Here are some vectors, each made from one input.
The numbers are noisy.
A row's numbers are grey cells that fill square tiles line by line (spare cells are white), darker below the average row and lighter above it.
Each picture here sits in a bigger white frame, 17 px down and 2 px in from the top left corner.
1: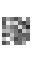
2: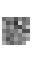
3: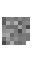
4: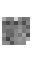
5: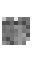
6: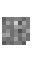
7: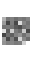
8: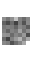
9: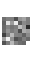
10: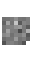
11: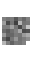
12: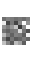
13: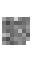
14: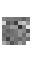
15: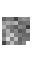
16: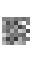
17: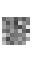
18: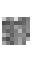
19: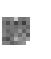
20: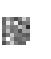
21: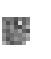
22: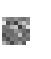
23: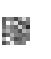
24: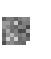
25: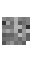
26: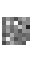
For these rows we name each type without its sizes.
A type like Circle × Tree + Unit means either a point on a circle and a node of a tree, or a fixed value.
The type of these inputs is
Line.
